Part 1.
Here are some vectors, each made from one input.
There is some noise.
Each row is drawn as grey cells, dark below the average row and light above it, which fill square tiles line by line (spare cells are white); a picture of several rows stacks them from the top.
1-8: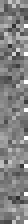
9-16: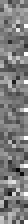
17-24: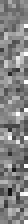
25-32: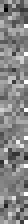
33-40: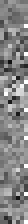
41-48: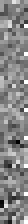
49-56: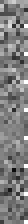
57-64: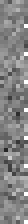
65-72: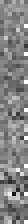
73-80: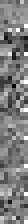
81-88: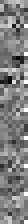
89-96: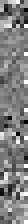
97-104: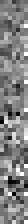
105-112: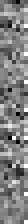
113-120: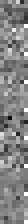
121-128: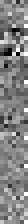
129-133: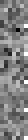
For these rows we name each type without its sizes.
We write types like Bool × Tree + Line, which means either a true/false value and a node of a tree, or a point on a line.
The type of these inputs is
Bool × Bool × Bool × Bool × Bool + Unit.
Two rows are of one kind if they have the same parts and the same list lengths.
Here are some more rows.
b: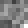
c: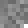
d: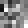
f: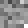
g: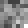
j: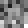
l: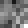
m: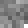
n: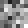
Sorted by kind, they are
b, c, f, g, l, m, n
d, j

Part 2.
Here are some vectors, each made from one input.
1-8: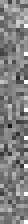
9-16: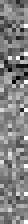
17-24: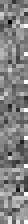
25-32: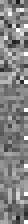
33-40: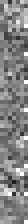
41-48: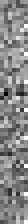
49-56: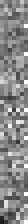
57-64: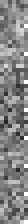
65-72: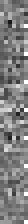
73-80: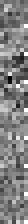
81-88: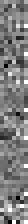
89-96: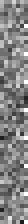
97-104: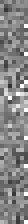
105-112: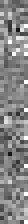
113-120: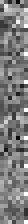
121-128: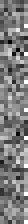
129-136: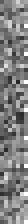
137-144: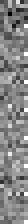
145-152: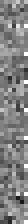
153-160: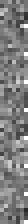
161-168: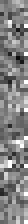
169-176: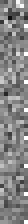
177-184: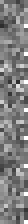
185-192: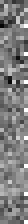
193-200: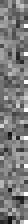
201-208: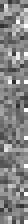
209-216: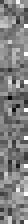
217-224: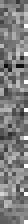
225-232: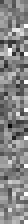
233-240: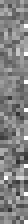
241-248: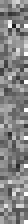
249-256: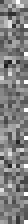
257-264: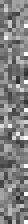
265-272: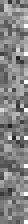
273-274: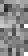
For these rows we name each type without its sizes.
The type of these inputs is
Bool × Bool × Bool × Bool × Bool.
